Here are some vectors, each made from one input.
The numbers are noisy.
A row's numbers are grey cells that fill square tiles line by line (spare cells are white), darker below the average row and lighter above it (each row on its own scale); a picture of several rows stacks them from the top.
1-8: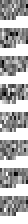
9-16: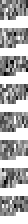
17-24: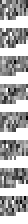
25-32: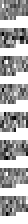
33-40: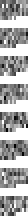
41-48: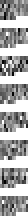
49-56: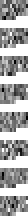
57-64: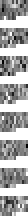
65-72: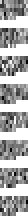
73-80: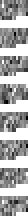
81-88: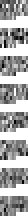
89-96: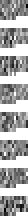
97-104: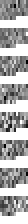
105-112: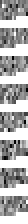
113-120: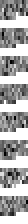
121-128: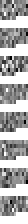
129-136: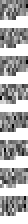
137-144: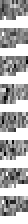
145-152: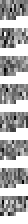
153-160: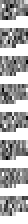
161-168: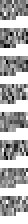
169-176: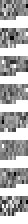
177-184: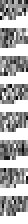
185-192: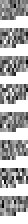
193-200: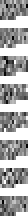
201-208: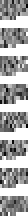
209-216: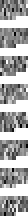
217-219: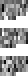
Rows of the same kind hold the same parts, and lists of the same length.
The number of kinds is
2.
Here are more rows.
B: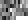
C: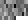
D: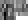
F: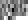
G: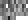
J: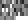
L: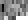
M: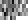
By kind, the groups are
B, C, D, F, G, L, M
J

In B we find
two labels (each one of 5) and a node of each of three 9-node trees.
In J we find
two labels (each one of 5).
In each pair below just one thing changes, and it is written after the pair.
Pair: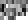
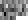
one of the two labels
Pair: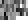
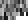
the node of one of the three trees
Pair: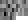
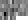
one of the two labels
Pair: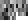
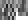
one of the two labels
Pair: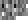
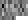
one of the two labels
